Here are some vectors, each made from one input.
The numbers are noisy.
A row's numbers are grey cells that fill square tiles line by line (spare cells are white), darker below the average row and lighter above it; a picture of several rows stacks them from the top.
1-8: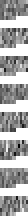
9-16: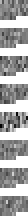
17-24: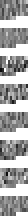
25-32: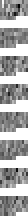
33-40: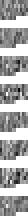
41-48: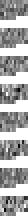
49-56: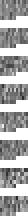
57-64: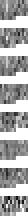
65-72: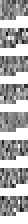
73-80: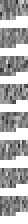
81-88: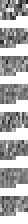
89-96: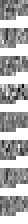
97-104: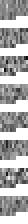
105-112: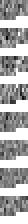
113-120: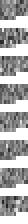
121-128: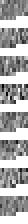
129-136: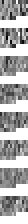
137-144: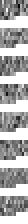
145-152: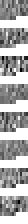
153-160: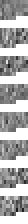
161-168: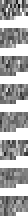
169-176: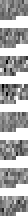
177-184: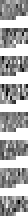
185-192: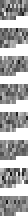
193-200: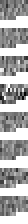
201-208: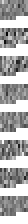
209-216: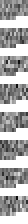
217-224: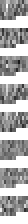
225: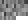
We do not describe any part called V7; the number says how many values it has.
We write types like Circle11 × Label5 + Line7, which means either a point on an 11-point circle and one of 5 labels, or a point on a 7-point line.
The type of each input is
(Circle10 + Unit) × V7 + Line16.
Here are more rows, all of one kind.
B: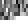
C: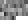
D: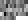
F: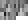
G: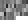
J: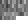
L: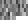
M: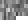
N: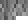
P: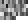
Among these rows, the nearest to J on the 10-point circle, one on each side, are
B and G.
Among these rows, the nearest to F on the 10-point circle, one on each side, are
C and P.
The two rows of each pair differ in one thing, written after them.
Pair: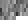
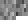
the place on the 10-point circle
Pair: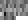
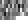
the value of V7
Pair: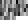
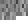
the value of V7
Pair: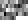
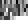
the place on the 10-point circle
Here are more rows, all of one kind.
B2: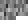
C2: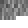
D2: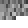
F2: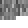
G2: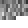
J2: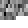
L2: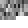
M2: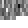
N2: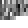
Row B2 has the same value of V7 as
G2 and N2.
